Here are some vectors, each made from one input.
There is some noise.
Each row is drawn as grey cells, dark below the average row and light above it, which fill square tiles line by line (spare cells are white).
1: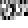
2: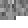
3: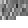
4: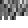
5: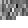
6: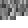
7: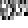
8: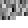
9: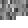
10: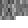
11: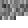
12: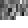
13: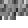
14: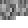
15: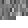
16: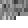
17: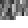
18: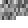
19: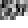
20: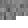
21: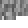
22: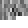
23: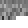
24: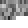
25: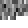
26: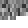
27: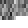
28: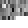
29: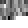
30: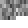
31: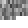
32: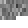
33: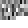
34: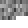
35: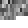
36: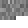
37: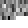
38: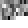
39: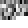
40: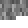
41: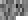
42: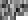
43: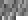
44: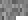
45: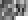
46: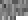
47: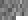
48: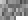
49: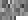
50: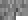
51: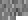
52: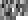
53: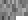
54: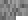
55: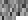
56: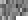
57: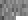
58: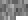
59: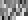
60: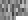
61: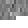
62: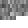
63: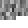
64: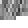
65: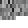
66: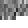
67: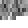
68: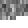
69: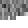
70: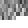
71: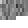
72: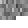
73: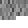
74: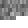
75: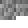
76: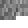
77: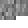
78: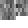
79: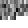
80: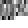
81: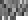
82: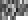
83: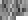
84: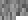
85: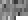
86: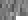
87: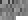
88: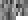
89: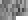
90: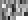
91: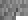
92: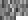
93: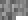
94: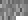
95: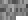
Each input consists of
either a point on a 6-point line, or a list of up to two points on a 7-point line.
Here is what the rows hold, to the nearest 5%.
About 15% of them hold a point on a 6-point line. The rest are lists of up to two points on a 7-point line: about 10% of all rows are empty, 30% hold one and 45% two.
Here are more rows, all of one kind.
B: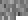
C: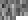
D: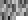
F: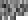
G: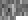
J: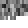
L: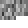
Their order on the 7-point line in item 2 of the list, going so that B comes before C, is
L, D, F, J, B, C, G.
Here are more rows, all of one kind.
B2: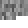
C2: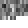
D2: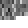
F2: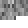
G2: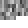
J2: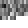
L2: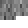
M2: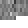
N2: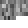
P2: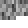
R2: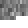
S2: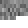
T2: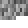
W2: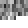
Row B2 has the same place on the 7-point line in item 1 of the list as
G2, L2 and N2.
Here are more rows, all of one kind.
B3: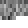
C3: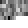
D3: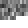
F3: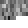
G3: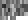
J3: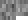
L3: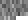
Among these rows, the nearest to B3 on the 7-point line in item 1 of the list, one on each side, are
C3 and L3.
